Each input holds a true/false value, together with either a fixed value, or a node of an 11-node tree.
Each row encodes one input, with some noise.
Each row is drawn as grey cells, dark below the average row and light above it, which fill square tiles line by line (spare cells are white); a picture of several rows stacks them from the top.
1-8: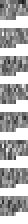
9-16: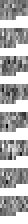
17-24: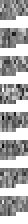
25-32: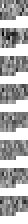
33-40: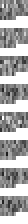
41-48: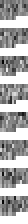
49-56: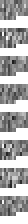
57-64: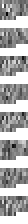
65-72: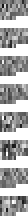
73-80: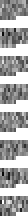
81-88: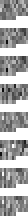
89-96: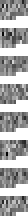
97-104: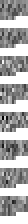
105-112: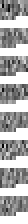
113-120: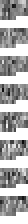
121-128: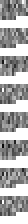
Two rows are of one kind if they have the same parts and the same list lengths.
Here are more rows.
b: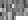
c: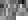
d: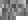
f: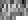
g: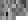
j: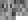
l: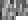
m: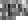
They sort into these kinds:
b, c, d, g, j, l, m
f

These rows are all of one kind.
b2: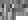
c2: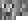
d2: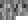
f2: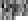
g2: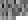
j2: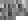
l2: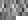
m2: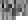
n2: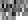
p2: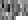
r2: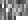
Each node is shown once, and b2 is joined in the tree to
l2 and m2.
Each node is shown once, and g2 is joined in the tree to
c2 and m2.
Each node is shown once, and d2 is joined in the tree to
f2.
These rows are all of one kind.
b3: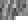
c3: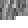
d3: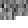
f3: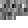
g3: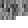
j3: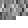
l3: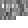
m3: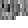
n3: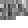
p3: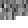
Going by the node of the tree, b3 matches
c3 and n3.
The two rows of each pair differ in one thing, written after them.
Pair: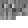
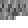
the node of the tree
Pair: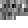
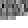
the true/false value
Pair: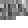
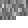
the node of the tree
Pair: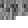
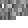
the true/false value
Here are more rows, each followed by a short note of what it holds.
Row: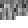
a node of an 11-node tree and a true/false value
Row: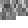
a node of an 11-node tree and a true/false value
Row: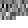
a true/false value
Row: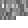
a node of an 11-node tree and a true/false value
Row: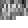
a true/false value
